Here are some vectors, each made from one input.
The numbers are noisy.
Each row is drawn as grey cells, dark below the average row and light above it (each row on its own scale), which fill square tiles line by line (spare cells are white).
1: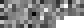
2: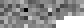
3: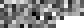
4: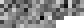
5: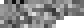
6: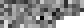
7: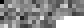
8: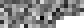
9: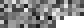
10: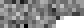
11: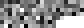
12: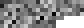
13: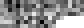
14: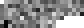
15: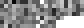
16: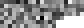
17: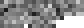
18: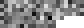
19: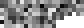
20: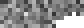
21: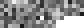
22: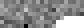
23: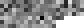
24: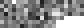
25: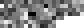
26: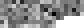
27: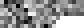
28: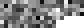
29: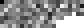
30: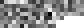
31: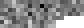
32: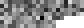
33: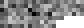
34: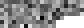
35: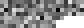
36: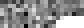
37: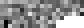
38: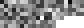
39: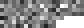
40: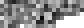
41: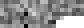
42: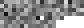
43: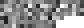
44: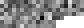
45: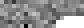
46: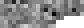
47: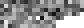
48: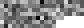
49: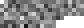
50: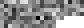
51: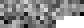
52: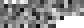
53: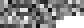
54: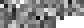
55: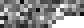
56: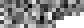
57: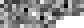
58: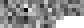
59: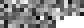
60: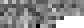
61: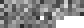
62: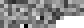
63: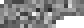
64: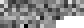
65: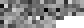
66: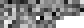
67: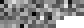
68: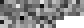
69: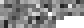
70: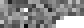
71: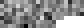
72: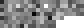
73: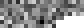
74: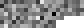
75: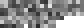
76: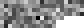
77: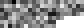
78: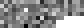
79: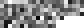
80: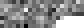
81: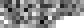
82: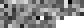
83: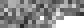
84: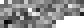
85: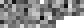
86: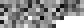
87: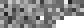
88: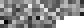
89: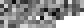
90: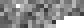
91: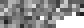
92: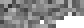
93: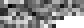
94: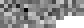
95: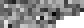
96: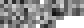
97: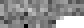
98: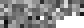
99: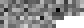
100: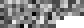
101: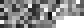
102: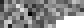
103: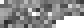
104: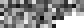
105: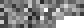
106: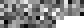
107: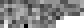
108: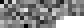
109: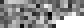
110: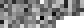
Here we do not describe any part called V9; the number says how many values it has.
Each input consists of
a value of V9, together with either a fixed value, or one of 7 labels and a true/false value.
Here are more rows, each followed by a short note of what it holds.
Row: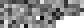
one of 7 labels, a true/false value and a value of V9
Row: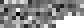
a value of V9
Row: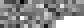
one of 7 labels, a true/false value and a value of V9
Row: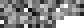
one of 7 labels, a true/false value and a value of V9
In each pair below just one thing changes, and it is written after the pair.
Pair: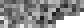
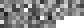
the label
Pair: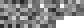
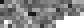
the true/false value
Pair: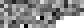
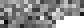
the value of V9
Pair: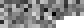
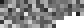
the label
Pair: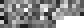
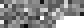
the true/false value
